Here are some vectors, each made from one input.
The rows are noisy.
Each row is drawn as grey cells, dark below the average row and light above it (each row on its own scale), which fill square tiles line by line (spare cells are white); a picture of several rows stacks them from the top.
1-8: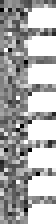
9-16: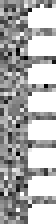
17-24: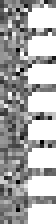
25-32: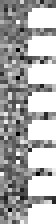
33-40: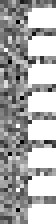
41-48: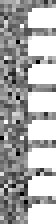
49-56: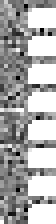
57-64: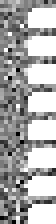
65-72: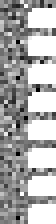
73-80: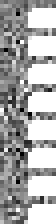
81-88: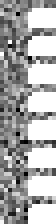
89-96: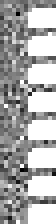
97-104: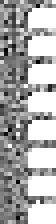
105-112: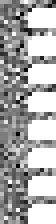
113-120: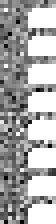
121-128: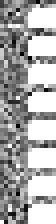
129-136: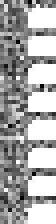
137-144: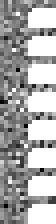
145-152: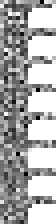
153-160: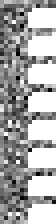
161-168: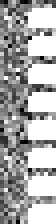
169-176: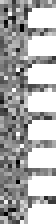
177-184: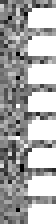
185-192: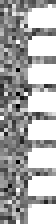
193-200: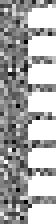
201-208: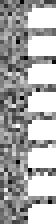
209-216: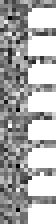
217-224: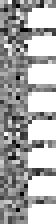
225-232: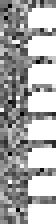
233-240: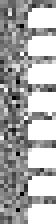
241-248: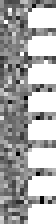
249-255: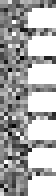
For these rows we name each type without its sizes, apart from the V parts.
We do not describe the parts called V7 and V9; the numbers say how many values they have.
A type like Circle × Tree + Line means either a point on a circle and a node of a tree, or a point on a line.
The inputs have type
Bool × Bool × Bool × Bool × V9 + Label × (Line + List(V7)).
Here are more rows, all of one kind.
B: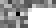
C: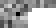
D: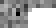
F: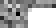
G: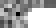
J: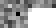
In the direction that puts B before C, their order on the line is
B, J, F, G, C, D.
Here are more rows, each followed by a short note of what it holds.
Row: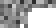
four true/false values and a value of V9
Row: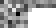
a label and a point on a line
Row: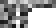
a label, together with the empty list
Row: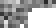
four true/false values and a value of V9
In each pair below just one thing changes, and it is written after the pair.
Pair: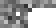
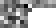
the value of V7 in item 1 of the list
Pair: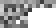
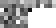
the value of V7 in item 1 of the list
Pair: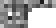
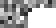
the label
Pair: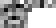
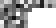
the value of V7 in item 1 of the list
